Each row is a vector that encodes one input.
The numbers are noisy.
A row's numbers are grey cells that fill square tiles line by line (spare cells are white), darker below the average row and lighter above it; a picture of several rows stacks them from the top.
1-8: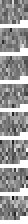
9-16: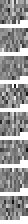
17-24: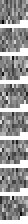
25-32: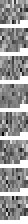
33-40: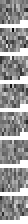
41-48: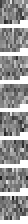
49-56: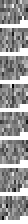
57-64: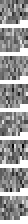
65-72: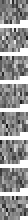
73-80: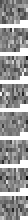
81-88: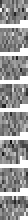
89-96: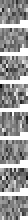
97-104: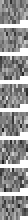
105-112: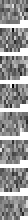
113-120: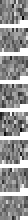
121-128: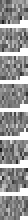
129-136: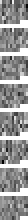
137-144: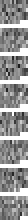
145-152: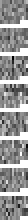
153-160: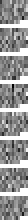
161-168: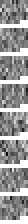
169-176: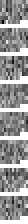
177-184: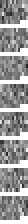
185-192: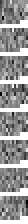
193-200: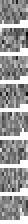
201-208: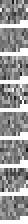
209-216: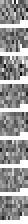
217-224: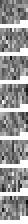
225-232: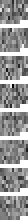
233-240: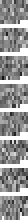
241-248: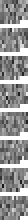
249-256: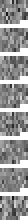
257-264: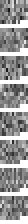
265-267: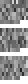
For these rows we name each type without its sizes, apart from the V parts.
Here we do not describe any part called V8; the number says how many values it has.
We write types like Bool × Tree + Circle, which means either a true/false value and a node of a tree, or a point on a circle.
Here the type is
(Bool × Bool × Bool × Bool + Tree) × (Tree + V8).
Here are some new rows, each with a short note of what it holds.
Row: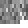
a node of a tree and four true/false values
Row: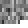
a node of each of two trees
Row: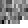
a node of each of two trees
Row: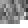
a node of a tree and four true/false values
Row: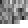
a node of a tree and a value of V8
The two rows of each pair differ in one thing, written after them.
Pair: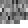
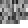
the value of V8
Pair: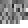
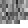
the value of V8
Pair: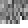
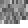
one of the four true/false values
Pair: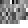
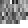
the value of V8
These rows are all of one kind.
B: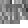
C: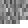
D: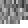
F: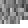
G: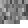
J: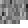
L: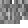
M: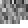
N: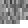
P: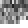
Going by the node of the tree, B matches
G and L.
